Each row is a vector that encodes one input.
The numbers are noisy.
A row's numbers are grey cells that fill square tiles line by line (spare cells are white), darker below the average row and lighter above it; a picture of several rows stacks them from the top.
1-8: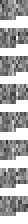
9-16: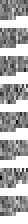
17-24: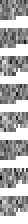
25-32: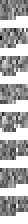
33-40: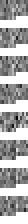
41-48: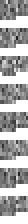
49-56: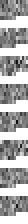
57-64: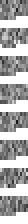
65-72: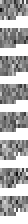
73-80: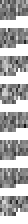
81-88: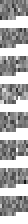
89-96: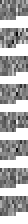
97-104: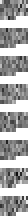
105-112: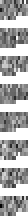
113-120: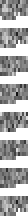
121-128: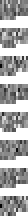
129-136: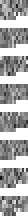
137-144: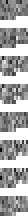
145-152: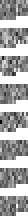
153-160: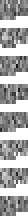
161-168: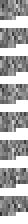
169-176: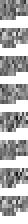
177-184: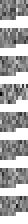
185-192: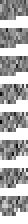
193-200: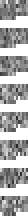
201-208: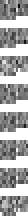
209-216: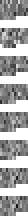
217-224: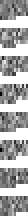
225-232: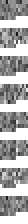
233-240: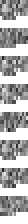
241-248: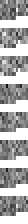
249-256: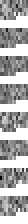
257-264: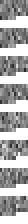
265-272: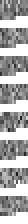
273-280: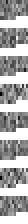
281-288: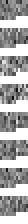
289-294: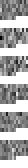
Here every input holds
either a point on a 5-point line and a true/false value, or a node of a 10-node tree, or a node of a 13-node tree, or a node of a 14-node tree.
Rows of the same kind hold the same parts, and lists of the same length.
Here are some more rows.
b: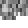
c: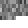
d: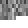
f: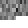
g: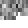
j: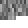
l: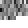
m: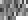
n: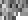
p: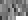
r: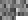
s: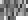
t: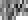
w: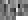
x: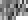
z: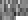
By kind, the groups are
b, g, n
c, d, f, j, p
l, m, s, t, x
r, w, z

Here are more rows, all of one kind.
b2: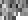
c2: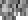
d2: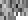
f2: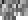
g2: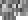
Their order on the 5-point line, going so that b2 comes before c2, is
b2, f2, g2, d2, c2.
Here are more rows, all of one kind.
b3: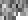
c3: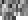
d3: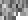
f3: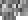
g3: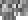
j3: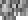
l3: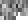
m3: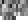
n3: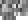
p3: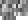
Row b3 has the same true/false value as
d3 and l3.
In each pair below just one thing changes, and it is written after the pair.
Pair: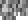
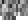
the place on the 5-point line
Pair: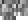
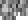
the place on the 5-point line
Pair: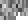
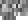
the true/false value
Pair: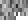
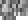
the true/false value
